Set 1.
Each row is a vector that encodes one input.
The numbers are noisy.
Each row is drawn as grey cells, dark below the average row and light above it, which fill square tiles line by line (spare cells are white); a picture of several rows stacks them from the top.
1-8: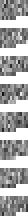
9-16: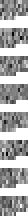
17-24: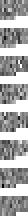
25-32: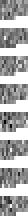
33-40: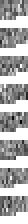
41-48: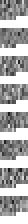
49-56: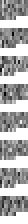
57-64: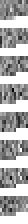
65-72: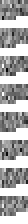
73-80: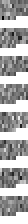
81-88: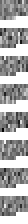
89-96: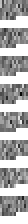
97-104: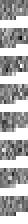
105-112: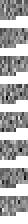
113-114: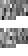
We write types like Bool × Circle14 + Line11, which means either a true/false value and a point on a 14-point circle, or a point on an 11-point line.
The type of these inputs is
(Bool × Bool × Bool + Tree10) × Tree10.
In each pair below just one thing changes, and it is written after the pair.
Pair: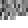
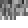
the node of the tree
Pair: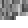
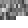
one of the three true/false values
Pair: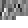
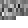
the node of the tree
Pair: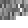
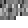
the node of the tree
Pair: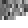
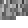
the node of the tree
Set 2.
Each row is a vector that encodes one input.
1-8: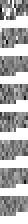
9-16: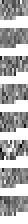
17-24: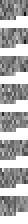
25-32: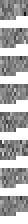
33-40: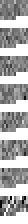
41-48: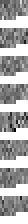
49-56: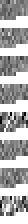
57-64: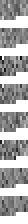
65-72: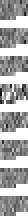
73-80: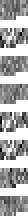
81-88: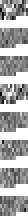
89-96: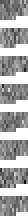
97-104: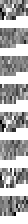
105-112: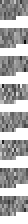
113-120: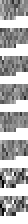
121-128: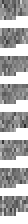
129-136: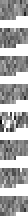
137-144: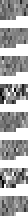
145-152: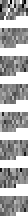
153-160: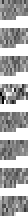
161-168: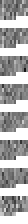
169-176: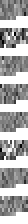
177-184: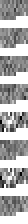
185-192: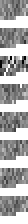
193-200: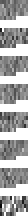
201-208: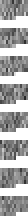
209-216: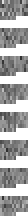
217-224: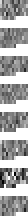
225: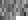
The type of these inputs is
Circle6 + List2(Line19).
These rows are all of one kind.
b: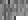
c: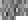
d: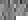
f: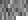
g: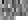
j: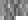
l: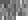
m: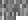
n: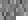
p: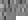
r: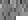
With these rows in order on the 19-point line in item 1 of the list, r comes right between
n and p.
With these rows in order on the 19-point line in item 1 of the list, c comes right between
j and n.
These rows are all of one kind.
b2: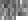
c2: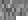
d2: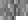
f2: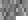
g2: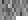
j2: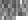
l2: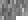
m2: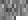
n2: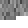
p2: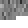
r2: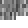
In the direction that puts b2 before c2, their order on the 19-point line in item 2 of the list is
m2, r2, g2, l2, j2, b2, d2, c2, f2, p2, n2.
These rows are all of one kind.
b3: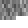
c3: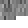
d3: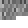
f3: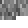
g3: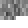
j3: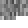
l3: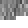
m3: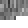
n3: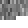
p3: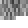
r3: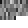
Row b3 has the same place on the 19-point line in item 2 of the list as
f3, g3 and n3.
